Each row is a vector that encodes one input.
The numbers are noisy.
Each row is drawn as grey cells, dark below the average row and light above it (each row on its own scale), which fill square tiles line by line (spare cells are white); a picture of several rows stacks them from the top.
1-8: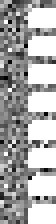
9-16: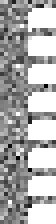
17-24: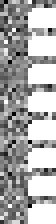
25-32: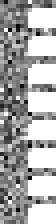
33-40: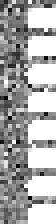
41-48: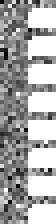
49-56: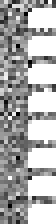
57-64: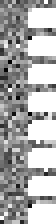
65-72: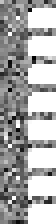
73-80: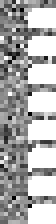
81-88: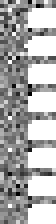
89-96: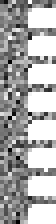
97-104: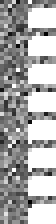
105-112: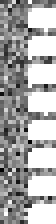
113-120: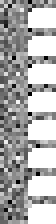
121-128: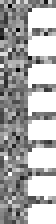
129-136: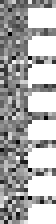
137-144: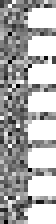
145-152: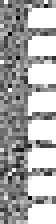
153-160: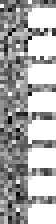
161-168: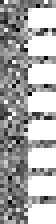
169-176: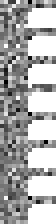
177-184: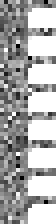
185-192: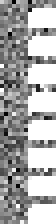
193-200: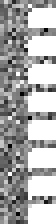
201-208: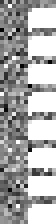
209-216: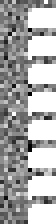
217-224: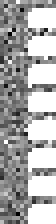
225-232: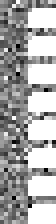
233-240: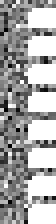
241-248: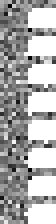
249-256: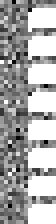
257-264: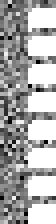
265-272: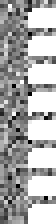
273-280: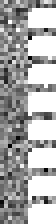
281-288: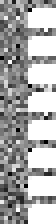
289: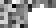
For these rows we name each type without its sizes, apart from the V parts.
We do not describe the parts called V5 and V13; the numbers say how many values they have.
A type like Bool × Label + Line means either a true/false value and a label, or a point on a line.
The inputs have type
(Bool × Bool × Bool + V5) × V13 + Tree.
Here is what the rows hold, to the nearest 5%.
About 15% of them hold a node of a tree. The rest hold a value of V13, together with either three true/false values, or a value of V5.
